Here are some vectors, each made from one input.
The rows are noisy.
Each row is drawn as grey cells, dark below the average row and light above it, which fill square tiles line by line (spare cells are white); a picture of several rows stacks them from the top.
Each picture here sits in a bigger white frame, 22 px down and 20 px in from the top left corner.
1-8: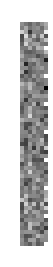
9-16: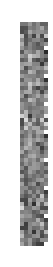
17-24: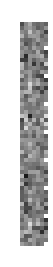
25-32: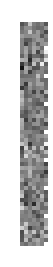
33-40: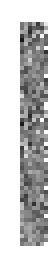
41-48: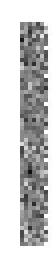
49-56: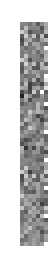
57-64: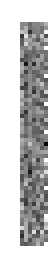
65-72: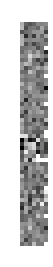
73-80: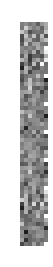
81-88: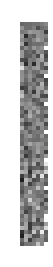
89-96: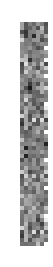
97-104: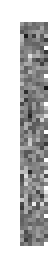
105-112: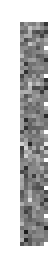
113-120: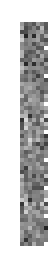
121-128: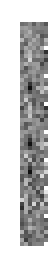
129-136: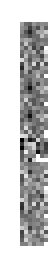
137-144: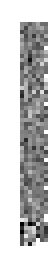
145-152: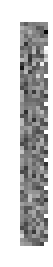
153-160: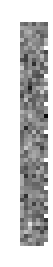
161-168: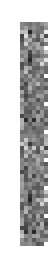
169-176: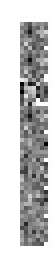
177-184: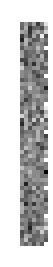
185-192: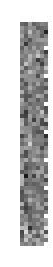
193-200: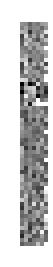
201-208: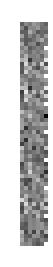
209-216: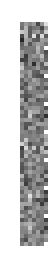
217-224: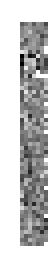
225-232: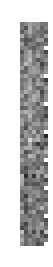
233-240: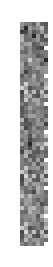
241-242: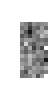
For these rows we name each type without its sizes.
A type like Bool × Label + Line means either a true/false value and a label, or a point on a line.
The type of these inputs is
List(Line).
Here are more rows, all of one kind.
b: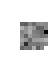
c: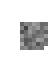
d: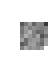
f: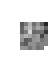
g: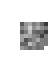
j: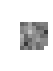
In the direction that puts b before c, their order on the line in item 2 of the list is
b, j, d, f, g, c.
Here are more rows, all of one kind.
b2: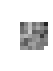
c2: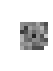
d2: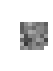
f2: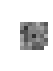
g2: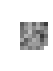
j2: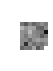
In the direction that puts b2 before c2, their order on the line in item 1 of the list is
g2, b2, j2, d2, f2, c2.
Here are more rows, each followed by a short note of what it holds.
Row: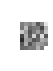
a list of one item
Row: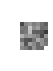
a list of two items
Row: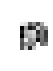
the empty list
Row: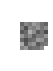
a list of two items
